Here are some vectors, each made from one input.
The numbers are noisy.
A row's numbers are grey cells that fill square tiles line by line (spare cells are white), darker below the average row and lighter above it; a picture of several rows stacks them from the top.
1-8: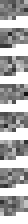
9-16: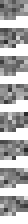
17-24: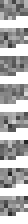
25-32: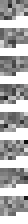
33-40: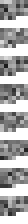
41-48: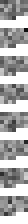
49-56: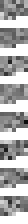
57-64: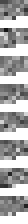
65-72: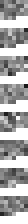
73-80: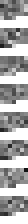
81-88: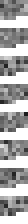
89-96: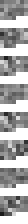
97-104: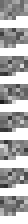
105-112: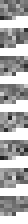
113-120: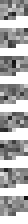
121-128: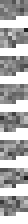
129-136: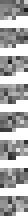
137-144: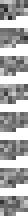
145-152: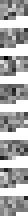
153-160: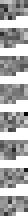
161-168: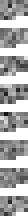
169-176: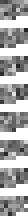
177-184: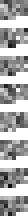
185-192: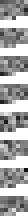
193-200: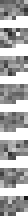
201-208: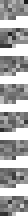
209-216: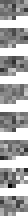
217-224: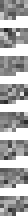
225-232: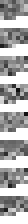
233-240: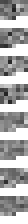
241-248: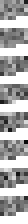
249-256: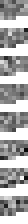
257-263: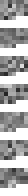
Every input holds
either a point on an 11-point line, or three true/false values.
